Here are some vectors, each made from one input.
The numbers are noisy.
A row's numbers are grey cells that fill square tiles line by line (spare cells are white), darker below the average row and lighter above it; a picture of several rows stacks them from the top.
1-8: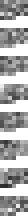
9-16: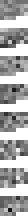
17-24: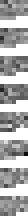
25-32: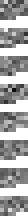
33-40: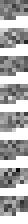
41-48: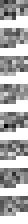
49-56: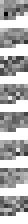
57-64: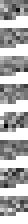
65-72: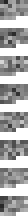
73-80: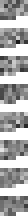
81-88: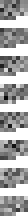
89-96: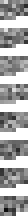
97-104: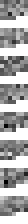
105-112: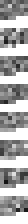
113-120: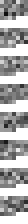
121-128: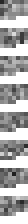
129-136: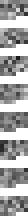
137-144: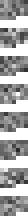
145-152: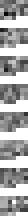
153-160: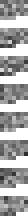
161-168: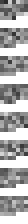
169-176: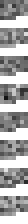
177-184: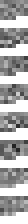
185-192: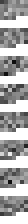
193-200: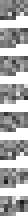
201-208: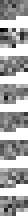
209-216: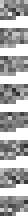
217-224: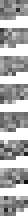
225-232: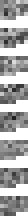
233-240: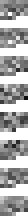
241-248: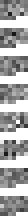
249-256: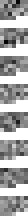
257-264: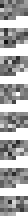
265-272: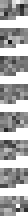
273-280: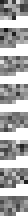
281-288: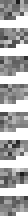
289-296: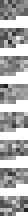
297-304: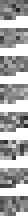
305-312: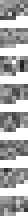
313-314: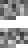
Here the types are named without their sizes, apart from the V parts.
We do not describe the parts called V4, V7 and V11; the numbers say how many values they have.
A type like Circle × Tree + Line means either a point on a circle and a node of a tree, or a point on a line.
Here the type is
Bool × V11 + Label × V4 + Tree + V7.
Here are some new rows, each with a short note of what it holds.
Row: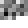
a value of V7
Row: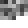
a value of V7
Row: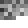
a label and a value of V4
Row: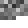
a label and a value of V4
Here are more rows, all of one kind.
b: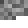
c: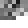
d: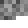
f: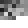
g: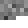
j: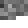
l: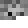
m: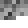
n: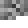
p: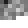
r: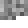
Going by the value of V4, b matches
d, g and j.
